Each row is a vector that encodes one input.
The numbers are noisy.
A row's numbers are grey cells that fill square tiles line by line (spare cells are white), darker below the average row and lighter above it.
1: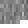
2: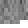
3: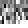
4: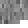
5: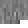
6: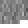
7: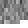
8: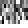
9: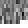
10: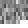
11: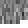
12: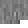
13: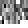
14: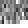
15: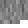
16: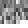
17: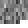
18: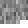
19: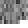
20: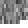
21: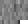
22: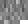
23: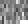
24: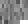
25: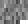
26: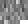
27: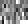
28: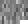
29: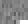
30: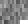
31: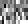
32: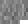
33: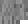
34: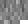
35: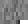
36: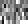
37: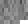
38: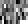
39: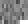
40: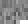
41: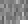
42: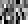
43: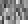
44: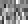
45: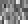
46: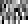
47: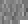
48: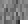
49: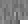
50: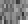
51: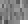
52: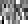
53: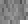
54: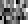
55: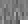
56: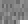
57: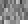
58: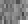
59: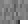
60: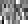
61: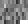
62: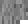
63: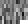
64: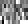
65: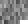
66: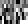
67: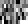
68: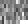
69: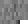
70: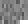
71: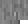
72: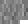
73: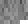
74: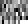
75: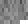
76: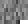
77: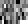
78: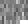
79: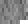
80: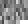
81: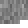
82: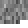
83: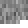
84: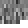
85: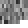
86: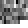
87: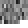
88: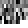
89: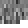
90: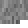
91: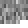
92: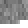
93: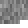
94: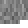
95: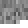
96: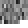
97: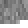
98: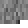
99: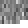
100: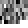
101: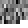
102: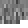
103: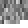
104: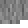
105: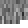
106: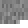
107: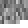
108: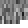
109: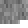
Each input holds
either a point on a 10-point circle, or a fixed value.
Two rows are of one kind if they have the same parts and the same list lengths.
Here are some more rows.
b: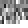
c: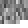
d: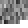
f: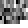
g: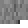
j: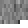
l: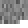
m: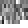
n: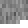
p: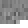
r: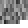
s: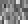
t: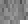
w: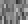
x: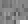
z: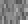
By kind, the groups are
b, c, d, g, j, l, m, n, p, r, s, t, w, x, z
f

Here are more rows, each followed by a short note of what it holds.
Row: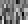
a point on a 10-point circle
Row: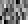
a point on a 10-point circle
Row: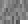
a point on a 10-point circle
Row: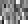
a point on a 10-point circle
